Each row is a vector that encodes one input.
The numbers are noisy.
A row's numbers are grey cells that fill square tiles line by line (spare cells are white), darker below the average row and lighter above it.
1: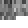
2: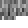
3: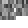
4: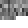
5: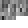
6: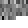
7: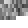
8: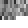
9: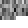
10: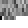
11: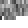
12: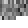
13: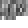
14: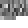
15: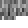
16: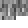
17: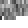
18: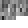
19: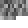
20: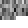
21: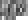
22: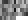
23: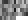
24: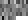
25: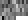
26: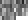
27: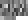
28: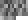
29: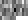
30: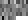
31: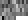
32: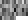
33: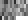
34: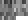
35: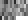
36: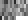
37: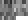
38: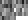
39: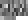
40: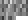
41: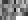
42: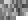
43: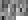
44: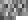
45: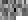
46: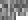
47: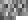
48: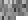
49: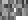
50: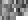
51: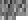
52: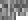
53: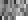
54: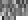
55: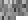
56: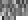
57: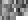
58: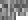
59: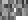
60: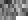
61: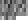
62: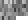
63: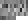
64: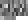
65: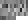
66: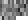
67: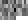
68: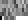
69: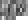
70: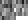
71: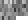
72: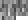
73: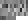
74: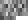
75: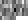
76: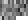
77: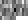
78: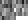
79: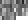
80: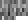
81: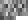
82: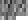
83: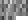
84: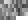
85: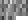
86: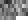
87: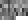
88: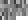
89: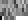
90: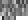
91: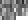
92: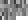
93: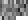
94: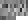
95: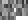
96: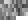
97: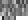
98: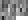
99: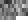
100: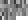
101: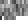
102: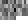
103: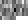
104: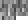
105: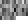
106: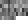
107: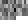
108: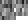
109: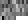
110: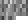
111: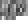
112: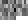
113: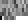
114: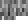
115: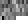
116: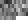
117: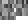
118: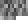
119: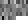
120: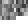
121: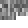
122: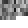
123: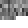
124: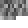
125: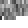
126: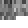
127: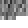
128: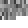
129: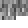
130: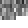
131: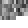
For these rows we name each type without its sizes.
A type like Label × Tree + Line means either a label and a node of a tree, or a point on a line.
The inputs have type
Bool × Bool × Bool × Bool × Bool.
